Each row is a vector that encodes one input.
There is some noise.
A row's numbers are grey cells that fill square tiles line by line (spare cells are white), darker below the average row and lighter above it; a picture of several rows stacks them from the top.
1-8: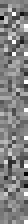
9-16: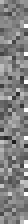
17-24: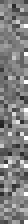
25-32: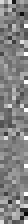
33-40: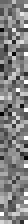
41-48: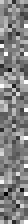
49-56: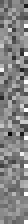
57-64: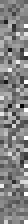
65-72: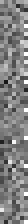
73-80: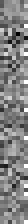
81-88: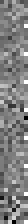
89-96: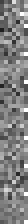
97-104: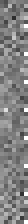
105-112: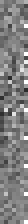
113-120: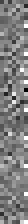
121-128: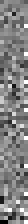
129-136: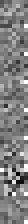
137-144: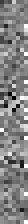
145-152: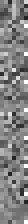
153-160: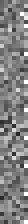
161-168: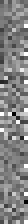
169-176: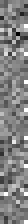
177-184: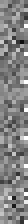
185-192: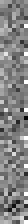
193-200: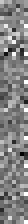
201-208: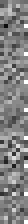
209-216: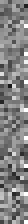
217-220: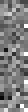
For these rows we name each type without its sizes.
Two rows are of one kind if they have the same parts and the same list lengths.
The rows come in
3 kinds.
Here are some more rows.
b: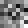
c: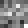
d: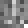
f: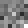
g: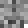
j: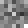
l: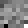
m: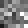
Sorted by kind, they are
b, l
c, f, g, j, m
d

